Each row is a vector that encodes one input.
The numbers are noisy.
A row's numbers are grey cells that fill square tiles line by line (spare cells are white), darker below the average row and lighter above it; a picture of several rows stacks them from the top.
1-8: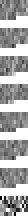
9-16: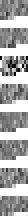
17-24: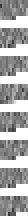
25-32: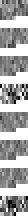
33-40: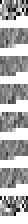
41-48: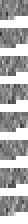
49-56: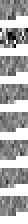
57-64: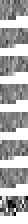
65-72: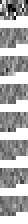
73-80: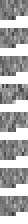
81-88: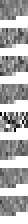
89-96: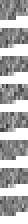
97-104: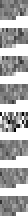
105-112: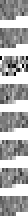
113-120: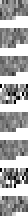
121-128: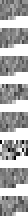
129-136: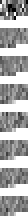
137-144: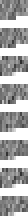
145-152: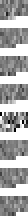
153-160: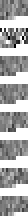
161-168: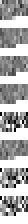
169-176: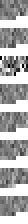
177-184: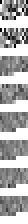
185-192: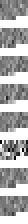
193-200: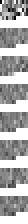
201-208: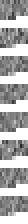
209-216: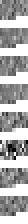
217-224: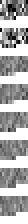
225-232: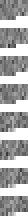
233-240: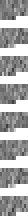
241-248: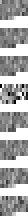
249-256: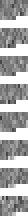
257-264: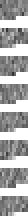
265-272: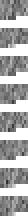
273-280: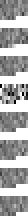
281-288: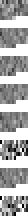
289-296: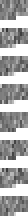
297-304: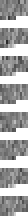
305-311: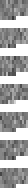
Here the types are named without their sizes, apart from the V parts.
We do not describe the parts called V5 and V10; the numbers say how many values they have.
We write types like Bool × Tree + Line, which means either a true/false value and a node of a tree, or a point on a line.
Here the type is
Bool × Bool × Bool × Bool × Bool × Label × V5 × V10 + List(Line).
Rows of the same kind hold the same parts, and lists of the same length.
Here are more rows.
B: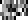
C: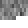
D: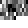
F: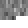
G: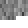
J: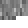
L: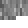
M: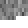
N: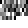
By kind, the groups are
B
C, F, G, J, L, M
D
N

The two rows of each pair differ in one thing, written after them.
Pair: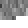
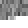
one of the five true/false values
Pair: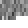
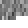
the label
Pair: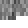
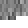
the value of V5
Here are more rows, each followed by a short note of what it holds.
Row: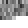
a label, five true/false values, a value of V5 and a value of V10
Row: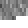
a label, five true/false values, a value of V5 and a value of V10
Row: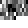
the empty list
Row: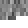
a label, five true/false values, a value of V5 and a value of V10
